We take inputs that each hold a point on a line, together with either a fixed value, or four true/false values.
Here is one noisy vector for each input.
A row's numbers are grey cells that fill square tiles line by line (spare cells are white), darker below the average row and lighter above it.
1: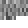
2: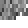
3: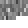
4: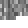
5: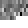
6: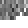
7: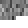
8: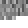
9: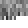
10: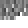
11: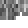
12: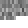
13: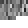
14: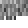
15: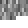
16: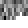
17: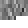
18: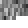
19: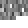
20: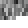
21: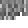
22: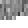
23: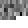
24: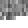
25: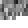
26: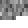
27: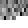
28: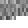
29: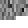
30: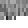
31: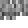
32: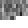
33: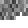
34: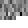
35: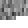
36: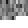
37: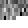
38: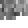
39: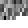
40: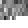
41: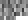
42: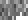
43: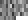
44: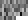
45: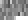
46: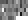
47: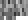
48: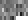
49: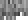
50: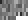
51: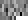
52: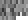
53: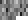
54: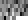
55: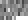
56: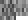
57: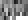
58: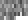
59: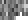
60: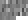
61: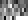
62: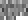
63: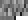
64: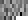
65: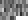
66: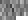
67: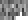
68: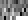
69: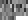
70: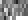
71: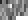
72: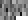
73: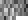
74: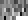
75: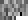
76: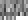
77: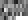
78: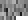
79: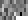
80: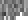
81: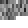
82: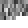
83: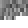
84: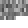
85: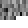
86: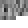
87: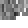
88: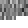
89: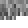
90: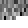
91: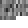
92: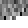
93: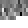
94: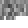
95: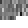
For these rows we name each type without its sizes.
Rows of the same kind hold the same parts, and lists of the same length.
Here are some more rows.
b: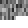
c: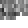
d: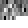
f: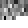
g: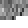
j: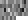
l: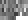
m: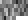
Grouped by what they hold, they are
b, c, g, j, l
d, f, m

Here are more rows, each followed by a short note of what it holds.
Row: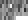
a point on a line and four true/false values
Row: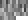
a point on a line and four true/false values
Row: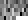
a point on a line
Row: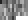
a point on a line and four true/false values
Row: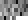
a point on a line
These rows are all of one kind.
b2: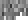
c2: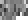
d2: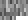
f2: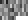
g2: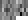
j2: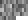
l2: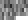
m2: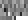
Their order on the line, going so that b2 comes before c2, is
f2, j2, g2, m2, l2, b2, d2, c2.
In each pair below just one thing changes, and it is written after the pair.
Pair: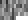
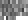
the place on the line
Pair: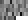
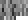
the place on the line
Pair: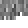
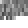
the place on the line
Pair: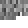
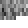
one of the four true/false values
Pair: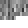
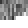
the place on the line
